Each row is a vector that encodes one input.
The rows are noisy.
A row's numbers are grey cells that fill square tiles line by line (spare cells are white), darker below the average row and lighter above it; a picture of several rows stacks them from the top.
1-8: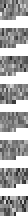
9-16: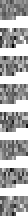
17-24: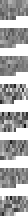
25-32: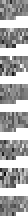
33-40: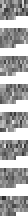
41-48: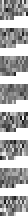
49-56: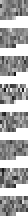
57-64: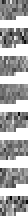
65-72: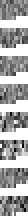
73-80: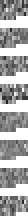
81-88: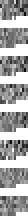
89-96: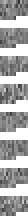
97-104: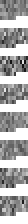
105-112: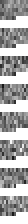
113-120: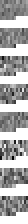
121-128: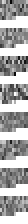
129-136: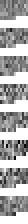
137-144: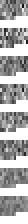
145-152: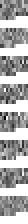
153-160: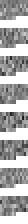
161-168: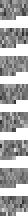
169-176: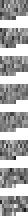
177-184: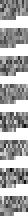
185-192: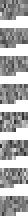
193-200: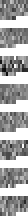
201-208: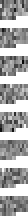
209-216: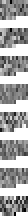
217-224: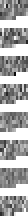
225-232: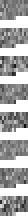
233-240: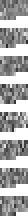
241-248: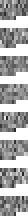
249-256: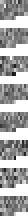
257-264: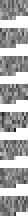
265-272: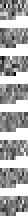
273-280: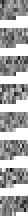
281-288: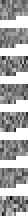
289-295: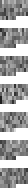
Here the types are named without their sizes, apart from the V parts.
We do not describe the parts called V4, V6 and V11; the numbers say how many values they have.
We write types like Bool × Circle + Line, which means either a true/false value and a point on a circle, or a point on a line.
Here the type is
(Bool × V4 + Unit) × V6 × V11 + List(Line).
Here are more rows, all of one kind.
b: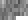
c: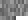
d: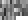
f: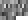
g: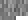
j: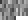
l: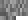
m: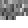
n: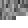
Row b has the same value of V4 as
m and n.
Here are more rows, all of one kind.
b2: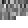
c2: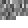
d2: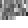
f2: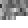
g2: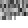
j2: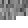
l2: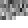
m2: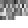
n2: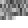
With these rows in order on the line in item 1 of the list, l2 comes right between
d2 and j2.
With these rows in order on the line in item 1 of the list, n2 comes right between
g2 and m2.
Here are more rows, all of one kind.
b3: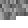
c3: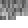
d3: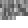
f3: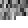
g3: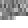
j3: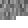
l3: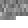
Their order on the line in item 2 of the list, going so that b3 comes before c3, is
d3, g3, f3, l3, b3, c3, j3.
